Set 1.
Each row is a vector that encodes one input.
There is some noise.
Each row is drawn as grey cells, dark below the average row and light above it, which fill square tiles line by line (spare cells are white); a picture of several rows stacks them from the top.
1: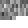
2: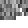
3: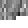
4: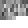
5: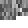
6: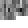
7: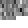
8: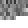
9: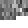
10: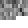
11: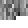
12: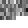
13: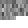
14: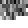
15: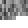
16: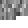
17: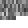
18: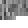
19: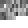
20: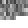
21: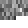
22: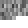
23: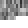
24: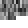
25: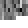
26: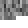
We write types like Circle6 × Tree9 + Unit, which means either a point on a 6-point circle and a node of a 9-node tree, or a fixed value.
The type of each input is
Circle6.
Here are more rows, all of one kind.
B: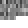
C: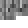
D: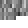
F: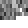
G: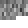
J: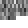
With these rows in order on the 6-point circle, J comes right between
C and F.
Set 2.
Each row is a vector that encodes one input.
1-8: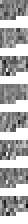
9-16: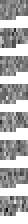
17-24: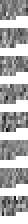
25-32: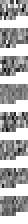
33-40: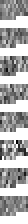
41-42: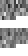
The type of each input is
Line6.
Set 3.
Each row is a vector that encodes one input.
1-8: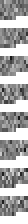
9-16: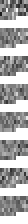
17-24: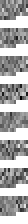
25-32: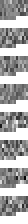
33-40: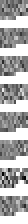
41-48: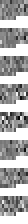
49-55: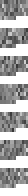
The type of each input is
Bool × Bool × Bool + Unit.
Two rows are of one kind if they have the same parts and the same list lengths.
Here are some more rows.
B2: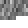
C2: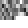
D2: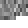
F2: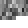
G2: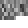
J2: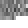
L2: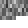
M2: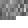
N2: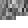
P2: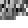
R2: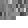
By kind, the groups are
B2, C2, D2, G2, J2, M2, P2, R2
F2, L2, N2

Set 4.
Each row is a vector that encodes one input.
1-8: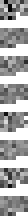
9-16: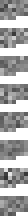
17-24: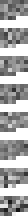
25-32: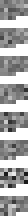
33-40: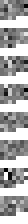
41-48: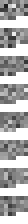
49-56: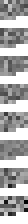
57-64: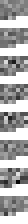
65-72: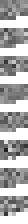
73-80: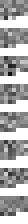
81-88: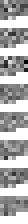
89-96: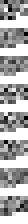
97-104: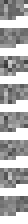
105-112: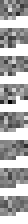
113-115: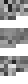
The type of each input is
Bool × Bool × Bool × Bool + Unit.
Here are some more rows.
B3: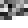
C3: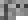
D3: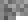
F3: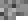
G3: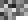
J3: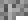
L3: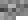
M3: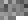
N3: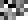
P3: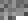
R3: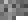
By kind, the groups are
B3
C3, D3, F3, G3, J3, L3, M3, N3, P3, R3

